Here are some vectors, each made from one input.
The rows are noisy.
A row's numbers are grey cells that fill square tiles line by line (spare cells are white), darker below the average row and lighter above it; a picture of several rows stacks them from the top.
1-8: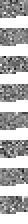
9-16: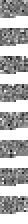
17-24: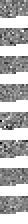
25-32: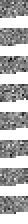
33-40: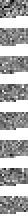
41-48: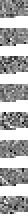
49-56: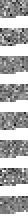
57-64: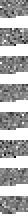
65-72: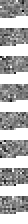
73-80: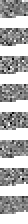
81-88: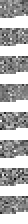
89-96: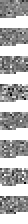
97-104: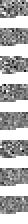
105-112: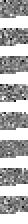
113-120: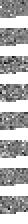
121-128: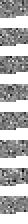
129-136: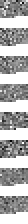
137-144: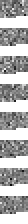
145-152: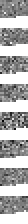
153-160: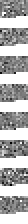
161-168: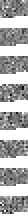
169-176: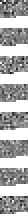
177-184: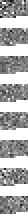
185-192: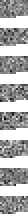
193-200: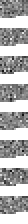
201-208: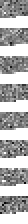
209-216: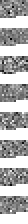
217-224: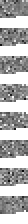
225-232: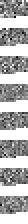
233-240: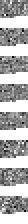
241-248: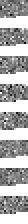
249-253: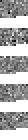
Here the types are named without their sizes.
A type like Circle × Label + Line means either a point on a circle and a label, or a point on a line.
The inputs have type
(Bool × Bool × Bool + Line) × Circle × (Circle + Unit) × Line.
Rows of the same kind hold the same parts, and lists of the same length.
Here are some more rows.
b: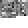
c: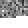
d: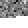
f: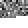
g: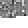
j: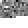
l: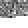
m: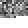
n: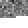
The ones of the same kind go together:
b, d, f, g, l, n
c
j
m

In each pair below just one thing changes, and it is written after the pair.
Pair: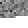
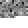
one of the three true/false values
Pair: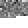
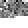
the place on the line
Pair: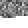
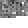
one of the three true/false values
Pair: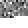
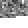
the place on one of the two circles
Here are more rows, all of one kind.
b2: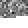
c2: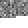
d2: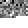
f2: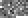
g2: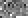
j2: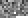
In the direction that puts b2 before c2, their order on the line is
d2, b2, c2, j2, g2, f2.
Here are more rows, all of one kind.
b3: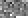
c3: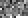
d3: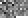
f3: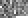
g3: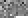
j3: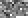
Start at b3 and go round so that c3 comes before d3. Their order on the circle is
b3, g3, c3, d3, f3, j3.
